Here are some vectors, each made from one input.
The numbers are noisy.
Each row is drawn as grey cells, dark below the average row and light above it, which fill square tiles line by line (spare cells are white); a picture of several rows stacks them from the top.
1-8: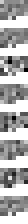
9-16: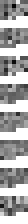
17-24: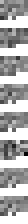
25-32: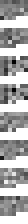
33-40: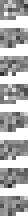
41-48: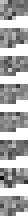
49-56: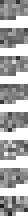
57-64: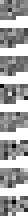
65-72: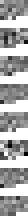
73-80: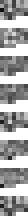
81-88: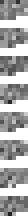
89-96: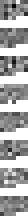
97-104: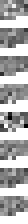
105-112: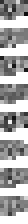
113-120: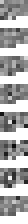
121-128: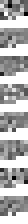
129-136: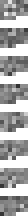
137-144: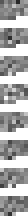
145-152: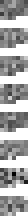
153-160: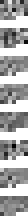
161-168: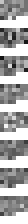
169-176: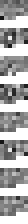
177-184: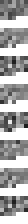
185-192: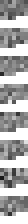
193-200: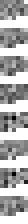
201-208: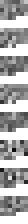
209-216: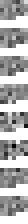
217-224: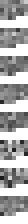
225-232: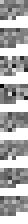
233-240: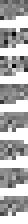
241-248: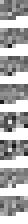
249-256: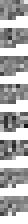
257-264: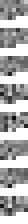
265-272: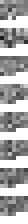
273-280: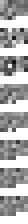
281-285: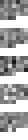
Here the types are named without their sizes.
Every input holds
either a fixed value, or a label and a true/false value.
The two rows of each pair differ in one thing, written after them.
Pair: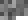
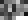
the true/false value
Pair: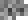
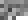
the label
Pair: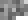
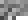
the label
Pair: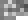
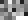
the true/false value
